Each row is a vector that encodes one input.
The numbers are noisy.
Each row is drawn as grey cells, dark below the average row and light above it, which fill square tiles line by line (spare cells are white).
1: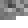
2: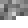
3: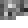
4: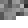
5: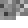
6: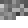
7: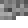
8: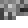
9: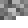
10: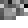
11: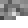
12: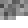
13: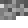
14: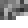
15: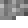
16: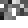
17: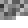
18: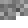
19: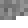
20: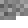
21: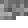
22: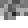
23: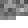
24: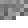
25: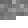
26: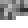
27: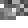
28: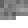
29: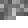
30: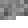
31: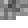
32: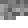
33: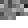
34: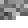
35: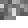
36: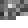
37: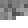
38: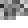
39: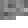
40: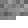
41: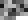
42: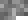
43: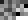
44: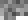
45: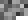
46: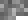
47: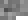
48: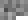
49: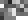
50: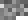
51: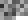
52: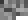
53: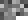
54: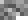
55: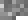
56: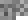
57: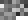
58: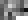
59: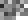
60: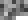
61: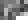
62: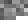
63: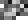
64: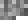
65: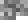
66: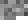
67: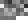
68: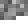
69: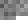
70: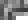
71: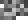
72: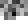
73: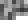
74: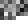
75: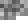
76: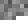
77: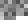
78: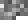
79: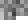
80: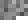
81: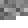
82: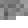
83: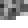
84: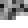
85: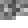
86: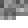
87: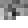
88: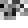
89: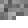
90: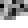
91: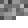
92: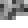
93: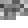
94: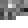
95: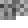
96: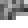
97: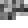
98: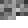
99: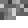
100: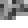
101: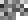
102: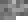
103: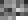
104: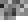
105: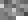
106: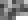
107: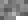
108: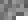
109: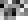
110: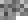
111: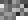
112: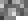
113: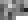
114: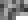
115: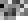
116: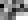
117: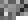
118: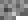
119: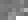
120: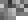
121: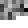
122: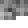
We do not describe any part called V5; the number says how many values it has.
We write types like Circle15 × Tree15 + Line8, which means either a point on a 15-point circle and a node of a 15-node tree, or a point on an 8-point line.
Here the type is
Circle6 × Circle6 + List2(Line4) × V5.
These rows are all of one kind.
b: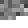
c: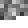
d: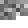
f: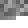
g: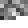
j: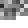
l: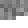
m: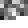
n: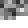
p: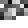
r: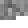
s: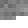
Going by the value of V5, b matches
d and s.
